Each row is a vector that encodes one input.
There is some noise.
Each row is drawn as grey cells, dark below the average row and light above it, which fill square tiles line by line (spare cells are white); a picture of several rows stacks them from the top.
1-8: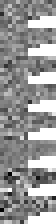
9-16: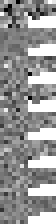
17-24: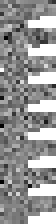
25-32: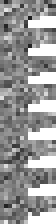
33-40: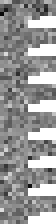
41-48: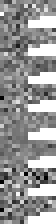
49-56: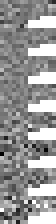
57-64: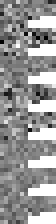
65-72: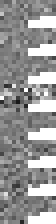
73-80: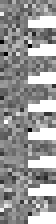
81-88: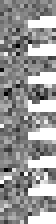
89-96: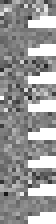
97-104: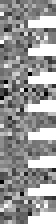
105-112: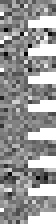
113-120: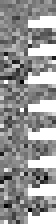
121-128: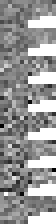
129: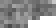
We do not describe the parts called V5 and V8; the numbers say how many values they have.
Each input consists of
a node of a 9-node tree and a value of V8, together with either a node of a 9-node tree, or a value of V5.
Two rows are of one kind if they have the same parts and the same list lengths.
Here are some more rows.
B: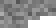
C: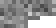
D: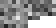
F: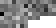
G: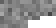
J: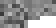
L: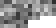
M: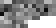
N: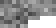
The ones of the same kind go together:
B, G, J, L, M, N
C, D, F

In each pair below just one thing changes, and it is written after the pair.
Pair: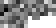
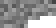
the node of the tree
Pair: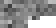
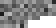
the value of V8
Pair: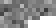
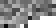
the value of V8
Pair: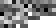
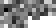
the value of V5
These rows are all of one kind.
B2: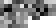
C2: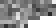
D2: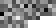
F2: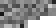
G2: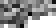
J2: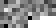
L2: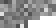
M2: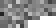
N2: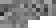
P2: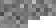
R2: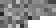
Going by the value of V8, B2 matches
C2 and D2.
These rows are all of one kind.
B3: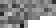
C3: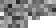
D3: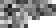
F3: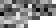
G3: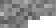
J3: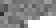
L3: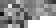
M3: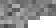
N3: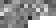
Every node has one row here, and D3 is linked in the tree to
C3, F3, M3 and N3.
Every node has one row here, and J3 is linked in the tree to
L3.
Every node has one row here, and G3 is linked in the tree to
B3.
